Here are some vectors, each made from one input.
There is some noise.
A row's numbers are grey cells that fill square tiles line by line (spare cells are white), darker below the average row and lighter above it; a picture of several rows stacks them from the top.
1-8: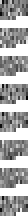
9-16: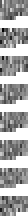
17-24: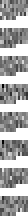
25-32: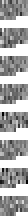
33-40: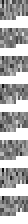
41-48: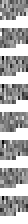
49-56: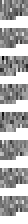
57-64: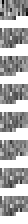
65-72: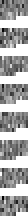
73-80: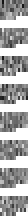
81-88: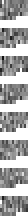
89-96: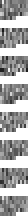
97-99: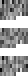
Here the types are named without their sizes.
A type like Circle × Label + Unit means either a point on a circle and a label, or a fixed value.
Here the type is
Bool × Bool × Bool + Label × Label + Unit.
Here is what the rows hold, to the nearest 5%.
About 5% of them hold a fixed value. About 45% of them hold two labels. The rest hold three true/false values.
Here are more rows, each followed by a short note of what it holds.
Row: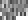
a fixed value
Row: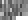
three true/false values
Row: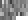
three true/false values
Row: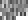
a fixed value
